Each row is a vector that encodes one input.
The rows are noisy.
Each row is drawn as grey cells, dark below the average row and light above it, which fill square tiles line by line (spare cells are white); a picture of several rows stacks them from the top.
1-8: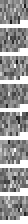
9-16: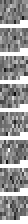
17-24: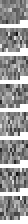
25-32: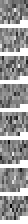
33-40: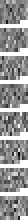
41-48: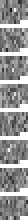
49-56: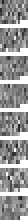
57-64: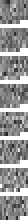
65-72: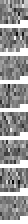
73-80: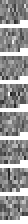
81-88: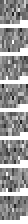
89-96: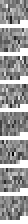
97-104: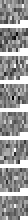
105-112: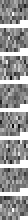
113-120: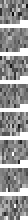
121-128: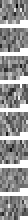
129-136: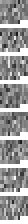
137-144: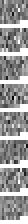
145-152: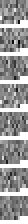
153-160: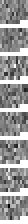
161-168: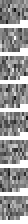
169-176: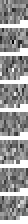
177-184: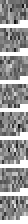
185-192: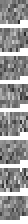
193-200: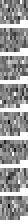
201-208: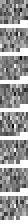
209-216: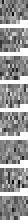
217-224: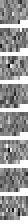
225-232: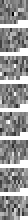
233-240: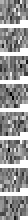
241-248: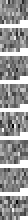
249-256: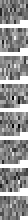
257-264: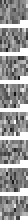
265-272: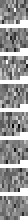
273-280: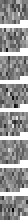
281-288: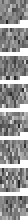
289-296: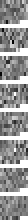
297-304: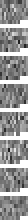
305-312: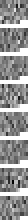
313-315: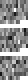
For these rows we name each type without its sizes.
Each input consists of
a label and a node of a tree, together with either a label, or three true/false values.
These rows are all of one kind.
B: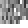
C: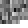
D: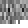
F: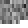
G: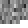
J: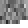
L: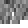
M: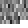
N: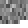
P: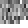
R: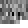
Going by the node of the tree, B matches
M and P.
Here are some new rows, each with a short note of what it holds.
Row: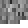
a label, a node of a tree and three true/false values
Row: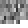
a label, a node of a tree and three true/false values
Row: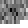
two labels and a node of a tree
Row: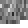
a label, a node of a tree and three true/false values
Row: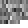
a label, a node of a tree and three true/false values
